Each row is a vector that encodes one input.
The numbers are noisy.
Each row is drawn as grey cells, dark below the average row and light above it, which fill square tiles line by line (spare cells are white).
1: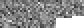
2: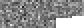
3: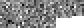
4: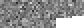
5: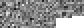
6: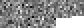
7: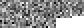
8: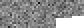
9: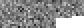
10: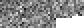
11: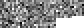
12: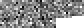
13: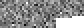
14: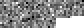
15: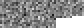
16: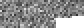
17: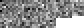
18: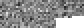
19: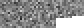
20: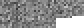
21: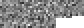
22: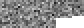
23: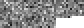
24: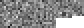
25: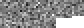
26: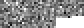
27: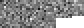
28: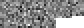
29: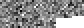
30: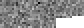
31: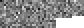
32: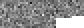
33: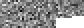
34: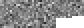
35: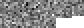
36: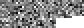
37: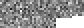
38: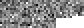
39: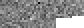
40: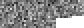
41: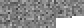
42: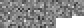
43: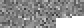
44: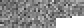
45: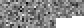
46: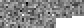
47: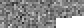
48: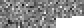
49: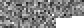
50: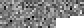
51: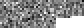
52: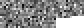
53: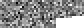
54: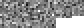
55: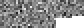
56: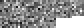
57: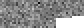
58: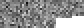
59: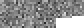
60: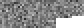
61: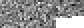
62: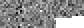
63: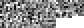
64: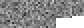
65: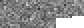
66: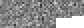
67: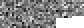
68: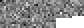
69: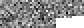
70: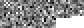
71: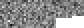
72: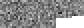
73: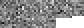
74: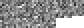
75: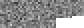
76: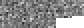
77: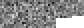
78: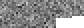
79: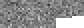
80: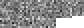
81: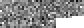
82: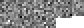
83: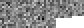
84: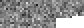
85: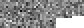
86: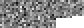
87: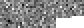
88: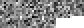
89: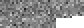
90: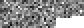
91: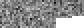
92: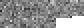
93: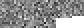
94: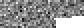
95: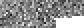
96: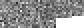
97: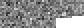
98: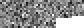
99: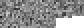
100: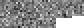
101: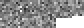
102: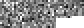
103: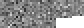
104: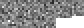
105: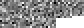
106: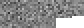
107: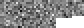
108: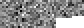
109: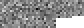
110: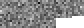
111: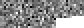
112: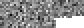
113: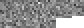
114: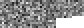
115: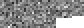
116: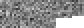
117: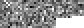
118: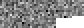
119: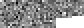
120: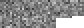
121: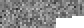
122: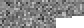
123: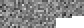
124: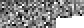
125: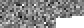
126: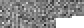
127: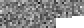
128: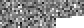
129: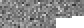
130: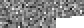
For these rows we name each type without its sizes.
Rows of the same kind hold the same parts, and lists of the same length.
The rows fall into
2 kinds.
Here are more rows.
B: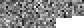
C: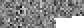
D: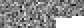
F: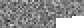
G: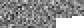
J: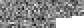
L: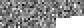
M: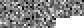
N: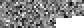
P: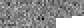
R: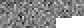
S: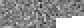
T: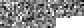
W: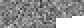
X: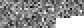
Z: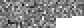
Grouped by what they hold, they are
B, C, D, F, G, J, N, P, R, S, W
L, M, T, X, Z

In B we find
a point on a line and four true/false values.
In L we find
a point on each of two lines.
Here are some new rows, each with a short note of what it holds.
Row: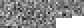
a point on a line and four true/false values
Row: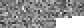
a point on a line and four true/false values
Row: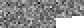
a point on a line and four true/false values
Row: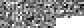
a point on each of two lines
